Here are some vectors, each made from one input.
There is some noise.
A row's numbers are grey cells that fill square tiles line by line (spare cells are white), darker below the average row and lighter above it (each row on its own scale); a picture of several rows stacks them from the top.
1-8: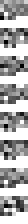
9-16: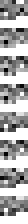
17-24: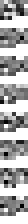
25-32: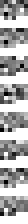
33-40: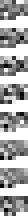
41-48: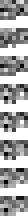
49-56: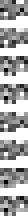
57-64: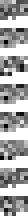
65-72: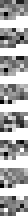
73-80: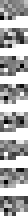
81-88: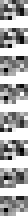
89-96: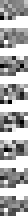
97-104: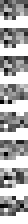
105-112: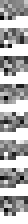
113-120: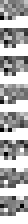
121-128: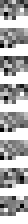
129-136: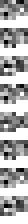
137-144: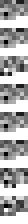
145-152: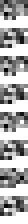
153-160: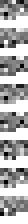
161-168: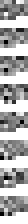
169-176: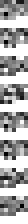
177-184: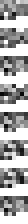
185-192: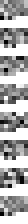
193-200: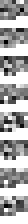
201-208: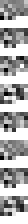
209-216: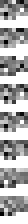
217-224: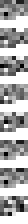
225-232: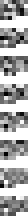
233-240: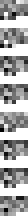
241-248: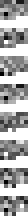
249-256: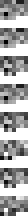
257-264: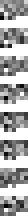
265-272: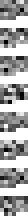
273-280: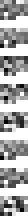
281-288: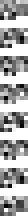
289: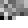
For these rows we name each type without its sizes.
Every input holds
a list of points on a line.
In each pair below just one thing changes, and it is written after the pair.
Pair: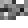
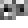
the place on the line in item 1 of the list
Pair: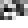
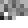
the place on the line in item 2 of the list
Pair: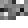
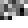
the place on the line in item 1 of the list
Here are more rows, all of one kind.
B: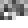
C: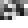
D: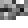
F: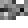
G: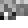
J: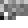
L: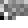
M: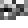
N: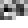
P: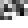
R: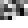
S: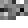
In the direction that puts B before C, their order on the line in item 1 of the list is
S, F, D, M, G, J, L, N, B, P, C, R.
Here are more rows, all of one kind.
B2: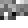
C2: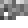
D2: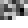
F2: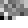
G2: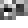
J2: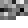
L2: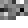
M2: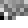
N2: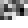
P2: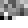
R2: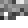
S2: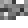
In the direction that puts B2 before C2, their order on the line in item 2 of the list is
B2, M2, R2, F2, P2, C2, S2, L2, N2, D2, J2, G2.
